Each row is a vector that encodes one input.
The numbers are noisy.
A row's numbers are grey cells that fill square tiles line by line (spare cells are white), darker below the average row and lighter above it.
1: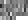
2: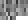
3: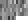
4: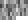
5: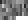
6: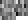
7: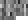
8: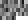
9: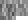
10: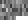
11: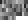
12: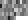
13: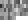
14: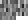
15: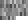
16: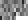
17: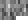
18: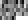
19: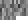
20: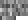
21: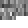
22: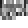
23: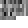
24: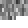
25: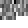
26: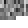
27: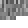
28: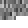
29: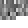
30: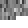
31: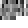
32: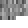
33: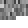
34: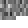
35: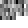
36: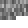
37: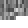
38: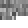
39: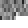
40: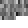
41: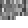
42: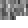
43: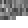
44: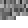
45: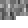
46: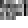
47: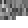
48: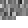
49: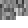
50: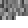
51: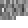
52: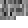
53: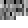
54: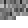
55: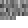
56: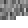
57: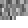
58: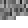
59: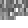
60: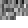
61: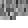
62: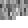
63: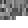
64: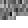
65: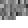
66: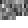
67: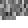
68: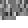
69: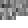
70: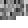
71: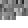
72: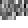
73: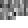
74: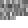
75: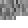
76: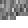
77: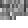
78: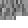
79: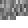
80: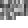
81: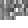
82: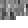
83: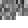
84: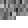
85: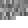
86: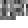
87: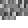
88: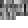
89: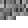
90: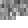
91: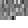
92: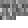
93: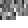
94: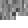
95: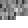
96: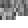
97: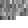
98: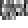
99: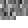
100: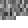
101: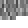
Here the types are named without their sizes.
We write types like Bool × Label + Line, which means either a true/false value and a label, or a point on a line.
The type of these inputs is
Bool × Bool × Bool + Circle × Circle + Unit.
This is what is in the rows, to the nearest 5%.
About 60% of them hold a point on each of two circles. About 5% of them hold a fixed value. The rest hold three true/false values.
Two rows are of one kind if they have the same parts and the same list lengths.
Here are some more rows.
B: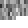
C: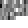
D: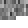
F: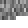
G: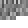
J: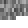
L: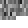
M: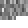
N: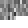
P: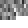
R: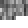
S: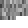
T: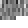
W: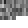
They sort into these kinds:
B, C, G, M, N, P, R, S, T
D, F, J, L
W

